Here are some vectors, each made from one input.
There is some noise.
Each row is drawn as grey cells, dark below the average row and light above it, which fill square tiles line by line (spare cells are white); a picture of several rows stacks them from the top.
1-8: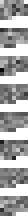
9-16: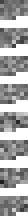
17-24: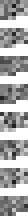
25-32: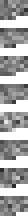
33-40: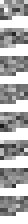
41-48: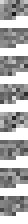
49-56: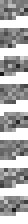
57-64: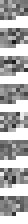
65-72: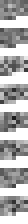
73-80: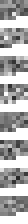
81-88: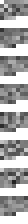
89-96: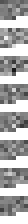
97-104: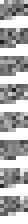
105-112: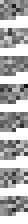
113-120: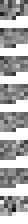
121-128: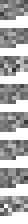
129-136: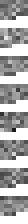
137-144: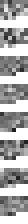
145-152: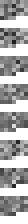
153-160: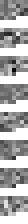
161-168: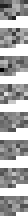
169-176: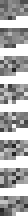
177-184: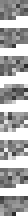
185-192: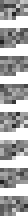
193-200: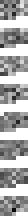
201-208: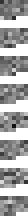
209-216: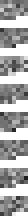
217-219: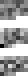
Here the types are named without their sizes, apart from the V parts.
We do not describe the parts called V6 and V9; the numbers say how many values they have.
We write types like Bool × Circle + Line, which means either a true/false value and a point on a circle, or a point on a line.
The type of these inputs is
Line × (Tree + V6) + List(Bool × V9).
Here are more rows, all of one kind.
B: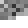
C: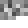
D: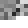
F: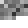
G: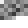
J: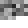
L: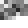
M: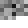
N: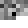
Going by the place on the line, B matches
G, L and N.
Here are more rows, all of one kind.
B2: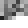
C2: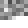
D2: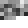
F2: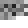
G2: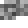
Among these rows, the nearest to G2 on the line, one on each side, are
B2 and F2.
